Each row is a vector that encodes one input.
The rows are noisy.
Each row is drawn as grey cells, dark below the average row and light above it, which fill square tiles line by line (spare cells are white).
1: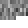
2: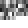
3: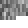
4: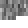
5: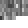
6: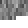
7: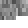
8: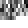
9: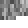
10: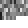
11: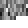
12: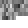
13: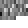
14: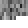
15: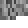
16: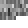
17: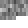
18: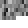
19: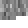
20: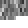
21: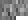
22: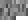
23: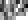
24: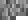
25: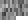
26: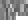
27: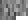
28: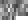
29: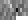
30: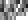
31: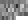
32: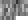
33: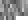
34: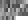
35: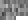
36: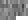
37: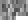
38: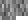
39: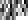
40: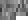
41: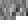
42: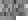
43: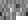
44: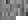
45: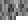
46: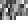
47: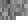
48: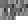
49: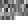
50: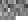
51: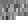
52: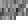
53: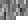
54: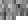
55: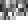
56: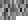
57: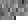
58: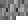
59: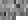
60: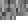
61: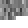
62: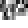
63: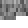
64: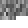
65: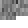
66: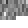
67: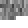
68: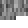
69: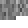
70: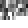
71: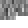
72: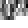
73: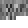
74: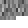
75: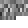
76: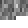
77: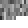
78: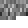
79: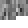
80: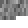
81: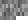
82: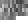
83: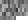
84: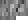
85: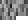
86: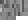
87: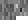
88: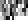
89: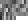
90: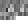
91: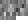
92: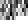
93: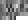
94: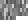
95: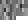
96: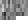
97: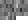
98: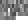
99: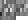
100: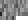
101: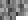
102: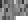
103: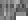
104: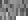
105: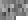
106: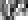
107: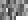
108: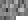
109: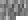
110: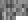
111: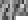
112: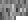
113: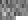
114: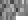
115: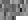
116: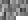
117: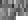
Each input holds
either a point on a 4-point line, or a point on a 6-point line and four true/false values.
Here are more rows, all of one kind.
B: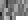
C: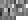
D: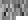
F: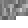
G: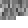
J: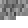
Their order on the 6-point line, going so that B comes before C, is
B, J, G, F, C, D.
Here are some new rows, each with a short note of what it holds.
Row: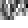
a point on a 4-point line
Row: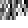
a point on a 4-point line
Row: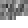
a point on a 6-point line and four true/false values
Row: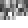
a point on a 4-point line
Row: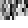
a point on a 4-point line
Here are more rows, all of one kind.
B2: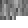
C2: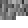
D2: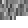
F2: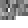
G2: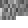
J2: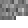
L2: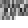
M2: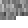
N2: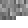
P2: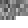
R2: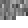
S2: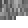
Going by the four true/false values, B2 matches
D2, G2 and S2.
